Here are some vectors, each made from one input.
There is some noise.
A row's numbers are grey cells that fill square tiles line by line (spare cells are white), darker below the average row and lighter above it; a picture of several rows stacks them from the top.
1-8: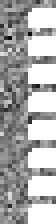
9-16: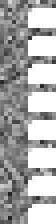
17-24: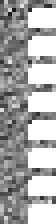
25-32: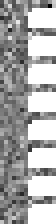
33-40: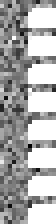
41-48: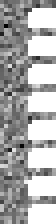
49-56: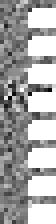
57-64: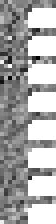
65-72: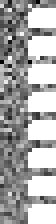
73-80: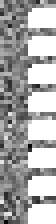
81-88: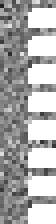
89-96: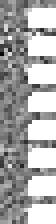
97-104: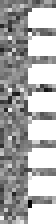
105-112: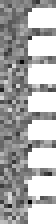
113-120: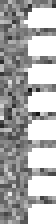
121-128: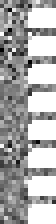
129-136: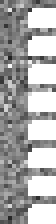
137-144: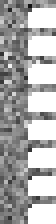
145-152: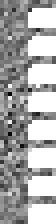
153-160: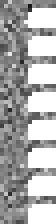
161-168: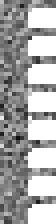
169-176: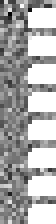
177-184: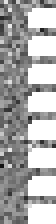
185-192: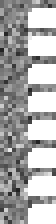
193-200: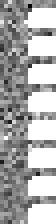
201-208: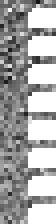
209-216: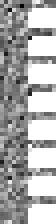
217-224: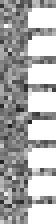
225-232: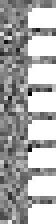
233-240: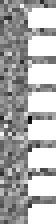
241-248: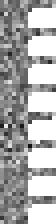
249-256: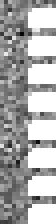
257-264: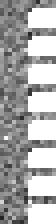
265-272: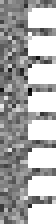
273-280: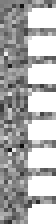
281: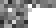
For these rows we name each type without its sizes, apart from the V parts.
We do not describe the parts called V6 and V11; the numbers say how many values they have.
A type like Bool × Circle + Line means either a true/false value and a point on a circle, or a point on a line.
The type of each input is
(Bool × Bool × Bool + Unit) × V6 + (Line + Tree) × V11.
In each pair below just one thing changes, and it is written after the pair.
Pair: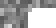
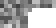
the place on the line
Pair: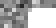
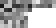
the value of V11
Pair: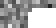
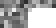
the place on the line
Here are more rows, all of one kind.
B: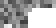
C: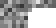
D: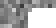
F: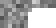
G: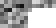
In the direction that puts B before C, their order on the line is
B, D, F, G, C.
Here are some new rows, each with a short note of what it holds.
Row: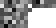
three true/false values and a value of V6
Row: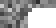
a value of V6
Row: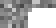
a point on a line and a value of V11
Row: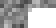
a point on a line and a value of V11
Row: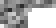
a node of a tree and a value of V11
